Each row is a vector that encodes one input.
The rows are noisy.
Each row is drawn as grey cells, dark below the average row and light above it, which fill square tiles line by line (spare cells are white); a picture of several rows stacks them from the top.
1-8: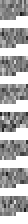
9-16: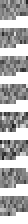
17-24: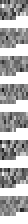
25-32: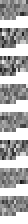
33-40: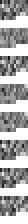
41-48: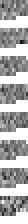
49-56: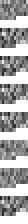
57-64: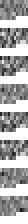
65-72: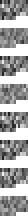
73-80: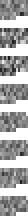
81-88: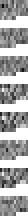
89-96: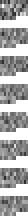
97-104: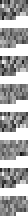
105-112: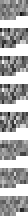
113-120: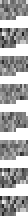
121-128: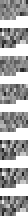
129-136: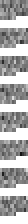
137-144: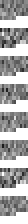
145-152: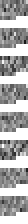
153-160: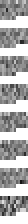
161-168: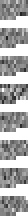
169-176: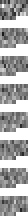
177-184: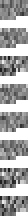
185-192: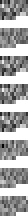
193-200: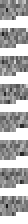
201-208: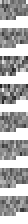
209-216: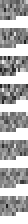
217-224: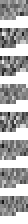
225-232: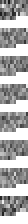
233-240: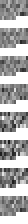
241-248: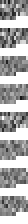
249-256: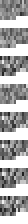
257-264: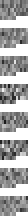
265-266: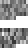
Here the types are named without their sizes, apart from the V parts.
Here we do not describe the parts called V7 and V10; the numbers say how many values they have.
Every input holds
either a label, a true/false value and a value of V10, or a value of V7.
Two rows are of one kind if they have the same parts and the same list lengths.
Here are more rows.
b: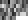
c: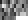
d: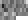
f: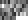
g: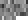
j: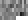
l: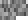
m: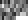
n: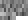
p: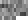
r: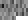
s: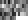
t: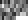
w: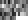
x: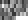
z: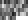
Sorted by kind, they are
b, c, f, m, s, t, w, x, z
d, g, j, l, n, p, r

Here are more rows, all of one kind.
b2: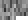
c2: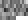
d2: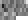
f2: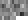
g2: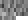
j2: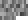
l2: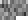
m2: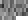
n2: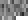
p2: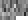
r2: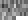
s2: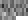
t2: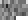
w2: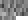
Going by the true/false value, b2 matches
d2, f2 and t2.
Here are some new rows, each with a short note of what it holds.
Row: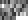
a value of V7
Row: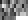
a value of V7
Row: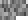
a label, a true/false value and a value of V10
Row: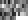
a value of V7
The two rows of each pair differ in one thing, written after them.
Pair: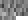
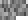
the value of V10
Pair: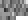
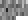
the value of V10
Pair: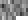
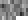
the true/false value
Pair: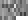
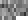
the label
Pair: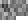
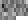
the value of V10
